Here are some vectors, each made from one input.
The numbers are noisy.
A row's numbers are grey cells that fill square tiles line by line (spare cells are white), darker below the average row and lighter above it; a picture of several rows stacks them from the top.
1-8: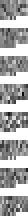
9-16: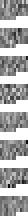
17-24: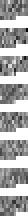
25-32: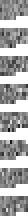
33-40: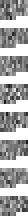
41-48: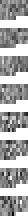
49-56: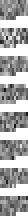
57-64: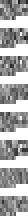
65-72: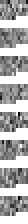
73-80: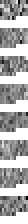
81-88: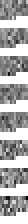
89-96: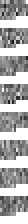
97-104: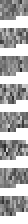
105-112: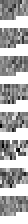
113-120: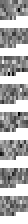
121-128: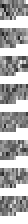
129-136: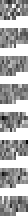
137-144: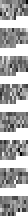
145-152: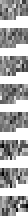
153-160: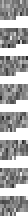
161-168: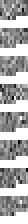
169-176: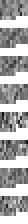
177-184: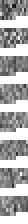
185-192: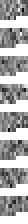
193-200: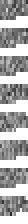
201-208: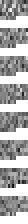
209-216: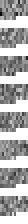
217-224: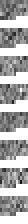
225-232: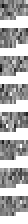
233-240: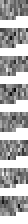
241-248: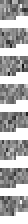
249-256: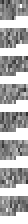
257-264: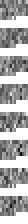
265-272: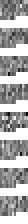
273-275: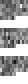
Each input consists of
either a point on an 8-point line, or a point on a 10-point line and four true/false values.
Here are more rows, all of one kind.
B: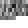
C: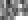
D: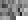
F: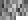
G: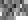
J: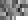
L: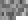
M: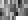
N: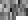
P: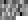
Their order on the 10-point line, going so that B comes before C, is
L, D, F, J, P, B, M, N, G, C.
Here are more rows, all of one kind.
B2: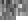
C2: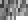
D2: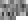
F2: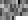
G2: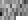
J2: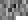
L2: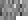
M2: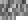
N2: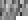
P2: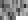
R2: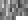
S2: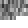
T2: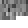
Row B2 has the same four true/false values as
C2, S2 and T2.
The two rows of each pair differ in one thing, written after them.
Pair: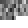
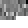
the place on the 10-point line
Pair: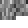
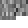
one of the four true/false values
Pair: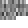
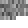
the place on the 10-point line
